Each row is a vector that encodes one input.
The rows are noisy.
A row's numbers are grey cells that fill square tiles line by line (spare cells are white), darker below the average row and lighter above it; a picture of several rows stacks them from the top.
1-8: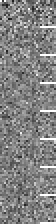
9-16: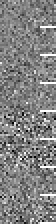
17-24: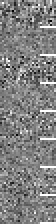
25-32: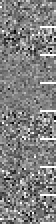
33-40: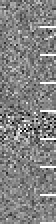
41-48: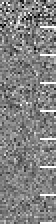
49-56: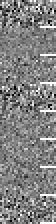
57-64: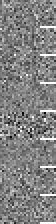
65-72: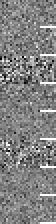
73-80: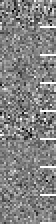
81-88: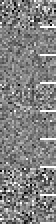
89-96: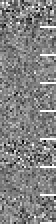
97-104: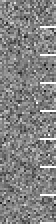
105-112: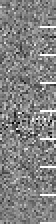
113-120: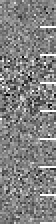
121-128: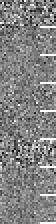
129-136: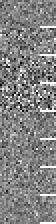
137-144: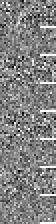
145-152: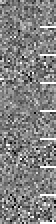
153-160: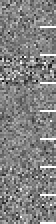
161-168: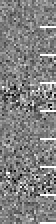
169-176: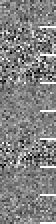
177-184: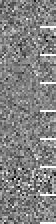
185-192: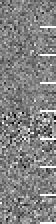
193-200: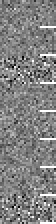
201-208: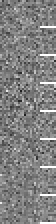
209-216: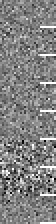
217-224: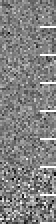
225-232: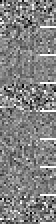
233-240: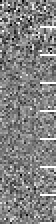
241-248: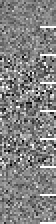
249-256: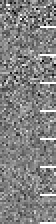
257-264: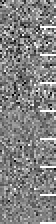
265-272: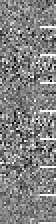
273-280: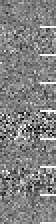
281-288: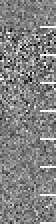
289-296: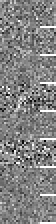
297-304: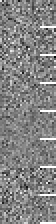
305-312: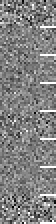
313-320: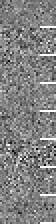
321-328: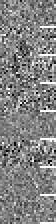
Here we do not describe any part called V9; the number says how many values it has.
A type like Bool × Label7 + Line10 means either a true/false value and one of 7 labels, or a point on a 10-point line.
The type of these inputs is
Bool × (Tree8 + V9) + Line10.
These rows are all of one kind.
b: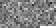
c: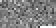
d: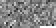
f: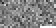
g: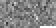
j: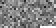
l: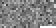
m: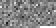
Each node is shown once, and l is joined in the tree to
c and g.
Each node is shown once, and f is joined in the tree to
g and m.
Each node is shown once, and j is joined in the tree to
g.
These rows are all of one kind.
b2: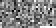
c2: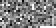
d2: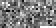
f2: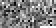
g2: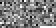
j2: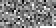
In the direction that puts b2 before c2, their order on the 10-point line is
d2, f2, b2, j2, c2, g2.
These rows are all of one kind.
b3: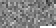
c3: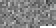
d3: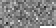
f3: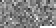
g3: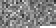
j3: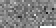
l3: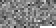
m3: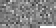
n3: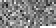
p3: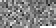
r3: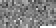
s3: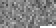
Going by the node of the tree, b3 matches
c3 and p3.
